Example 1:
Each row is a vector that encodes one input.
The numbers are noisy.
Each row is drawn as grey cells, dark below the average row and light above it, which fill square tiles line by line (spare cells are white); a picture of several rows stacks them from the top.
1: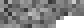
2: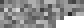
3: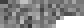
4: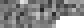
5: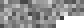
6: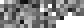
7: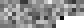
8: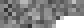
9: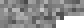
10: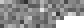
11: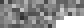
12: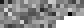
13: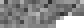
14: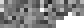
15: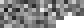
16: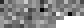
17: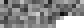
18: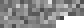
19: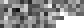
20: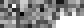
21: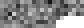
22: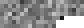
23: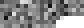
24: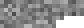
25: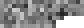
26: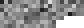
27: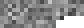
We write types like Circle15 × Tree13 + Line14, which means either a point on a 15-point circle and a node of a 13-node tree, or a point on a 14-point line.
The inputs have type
Label6.
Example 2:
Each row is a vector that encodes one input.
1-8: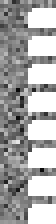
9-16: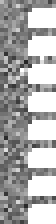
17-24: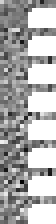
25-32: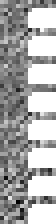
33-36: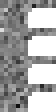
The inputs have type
Bool × Bool × Bool + Unit.
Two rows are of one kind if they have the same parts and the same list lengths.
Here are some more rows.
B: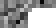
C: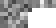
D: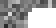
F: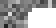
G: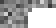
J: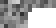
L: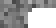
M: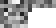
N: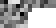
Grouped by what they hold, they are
B, C, G, L
D, F, J, M, N

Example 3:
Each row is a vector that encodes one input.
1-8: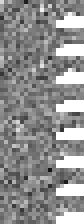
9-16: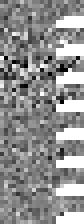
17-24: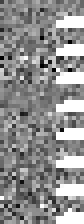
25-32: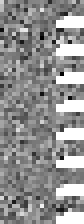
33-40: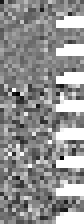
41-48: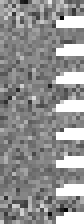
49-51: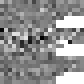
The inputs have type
Circle9 + Unit.
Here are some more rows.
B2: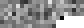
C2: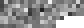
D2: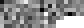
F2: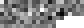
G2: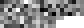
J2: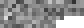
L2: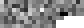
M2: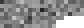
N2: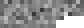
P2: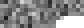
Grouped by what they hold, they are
B2, C2, D2, F2, L2, M2, N2, P2
G2, J2

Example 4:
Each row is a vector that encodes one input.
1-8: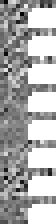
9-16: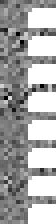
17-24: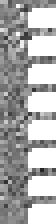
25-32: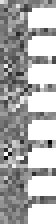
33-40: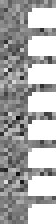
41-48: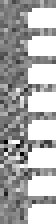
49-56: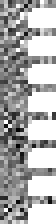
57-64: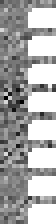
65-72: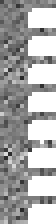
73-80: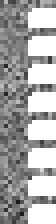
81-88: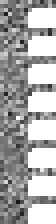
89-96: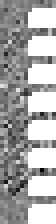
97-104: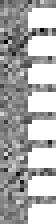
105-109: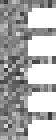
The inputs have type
Bool × Bool × Bool + Unit.
